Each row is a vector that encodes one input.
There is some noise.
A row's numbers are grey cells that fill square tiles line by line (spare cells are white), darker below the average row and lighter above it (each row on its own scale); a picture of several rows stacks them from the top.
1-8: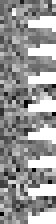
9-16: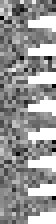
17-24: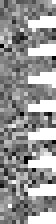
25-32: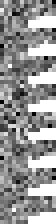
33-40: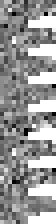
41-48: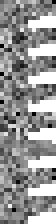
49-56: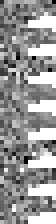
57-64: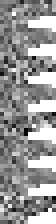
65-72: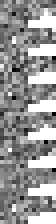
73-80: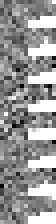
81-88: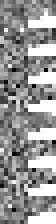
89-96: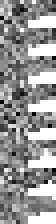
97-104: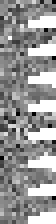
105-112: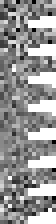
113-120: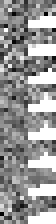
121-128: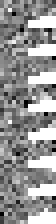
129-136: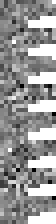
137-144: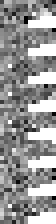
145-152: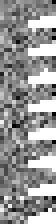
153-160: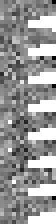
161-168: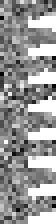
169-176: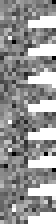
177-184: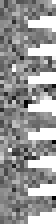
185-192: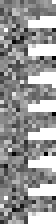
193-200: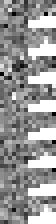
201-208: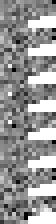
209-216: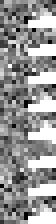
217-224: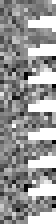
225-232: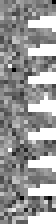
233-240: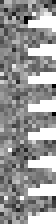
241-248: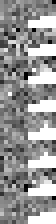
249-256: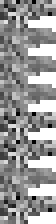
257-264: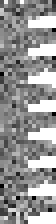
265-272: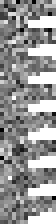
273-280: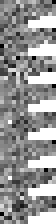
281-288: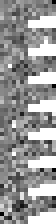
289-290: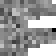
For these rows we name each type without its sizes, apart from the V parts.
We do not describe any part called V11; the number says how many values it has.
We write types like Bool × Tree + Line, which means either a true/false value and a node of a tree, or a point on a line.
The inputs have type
Bool × V11 + Line.
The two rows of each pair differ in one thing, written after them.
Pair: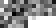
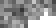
the value of V11
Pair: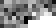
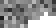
the true/false value
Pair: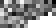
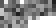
the true/false value
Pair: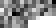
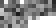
the value of V11
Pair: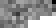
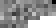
the true/false value
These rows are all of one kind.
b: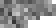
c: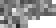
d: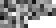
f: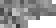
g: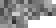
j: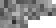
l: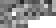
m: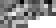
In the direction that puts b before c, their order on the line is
d, j, g, b, f, c, l, m.
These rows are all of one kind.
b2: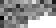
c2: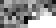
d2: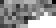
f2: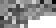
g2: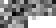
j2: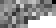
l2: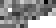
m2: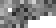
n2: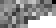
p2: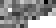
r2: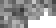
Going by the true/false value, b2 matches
f2, g2 and r2.
